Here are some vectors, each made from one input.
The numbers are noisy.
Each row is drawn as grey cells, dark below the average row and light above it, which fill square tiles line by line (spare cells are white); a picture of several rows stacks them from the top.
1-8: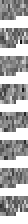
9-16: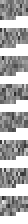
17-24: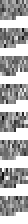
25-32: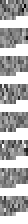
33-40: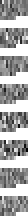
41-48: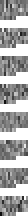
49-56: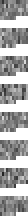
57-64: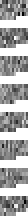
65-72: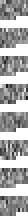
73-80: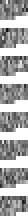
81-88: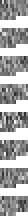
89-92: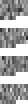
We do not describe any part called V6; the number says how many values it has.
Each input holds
a point on a 5-point circle, together with either a point on a 4-point line, or a value of V6.
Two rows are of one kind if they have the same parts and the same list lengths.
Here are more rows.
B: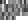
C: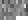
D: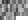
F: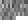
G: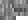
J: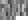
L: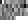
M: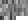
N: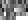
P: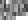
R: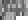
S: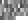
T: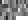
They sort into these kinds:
B, D, J, L, N, P, R, S, T
C, F, G, M

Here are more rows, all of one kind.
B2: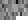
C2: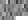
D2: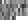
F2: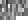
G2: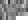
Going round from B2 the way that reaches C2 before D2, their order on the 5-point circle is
B2, C2, G2, F2, D2.
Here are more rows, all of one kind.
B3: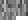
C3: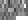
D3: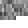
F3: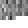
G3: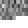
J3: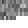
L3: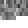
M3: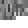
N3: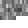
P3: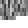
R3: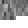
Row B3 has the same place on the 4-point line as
C3, F3, G3 and P3.
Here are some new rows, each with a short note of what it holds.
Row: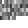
a point on a 5-point circle and a value of V6
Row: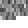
a point on a 5-point circle and a point on a 4-point line
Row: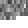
a point on a 5-point circle and a point on a 4-point line
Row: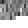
a point on a 5-point circle and a value of V6
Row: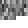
a point on a 5-point circle and a value of V6
